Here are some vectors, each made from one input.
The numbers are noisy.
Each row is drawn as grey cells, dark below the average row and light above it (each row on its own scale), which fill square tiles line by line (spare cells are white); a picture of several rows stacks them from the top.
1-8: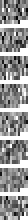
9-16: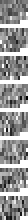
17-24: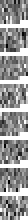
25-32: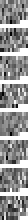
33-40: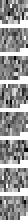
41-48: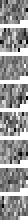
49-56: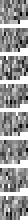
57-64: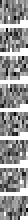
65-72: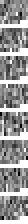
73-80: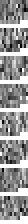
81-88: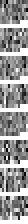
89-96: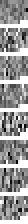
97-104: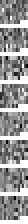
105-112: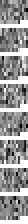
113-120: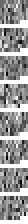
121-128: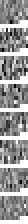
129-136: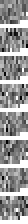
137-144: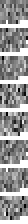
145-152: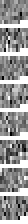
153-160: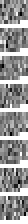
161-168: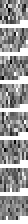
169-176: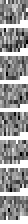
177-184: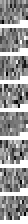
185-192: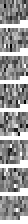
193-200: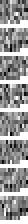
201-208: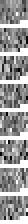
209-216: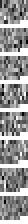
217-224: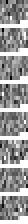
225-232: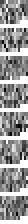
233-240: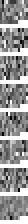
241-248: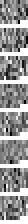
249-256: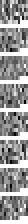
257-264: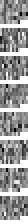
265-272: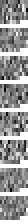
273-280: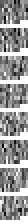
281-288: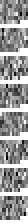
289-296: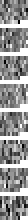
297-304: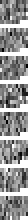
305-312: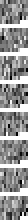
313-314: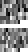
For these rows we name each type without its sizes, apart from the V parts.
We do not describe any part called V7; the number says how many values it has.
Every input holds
three labels, together with either four true/false values, or a value of V7.
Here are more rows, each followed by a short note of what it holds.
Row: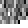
three labels and four true/false values
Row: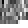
three labels and a value of V7
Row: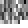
three labels and four true/false values
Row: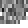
three labels and four true/false values
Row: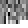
three labels and a value of V7
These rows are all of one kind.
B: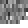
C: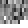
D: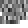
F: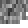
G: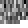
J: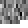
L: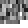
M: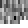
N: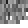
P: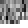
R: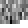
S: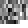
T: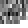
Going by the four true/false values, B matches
F, N, S and T.
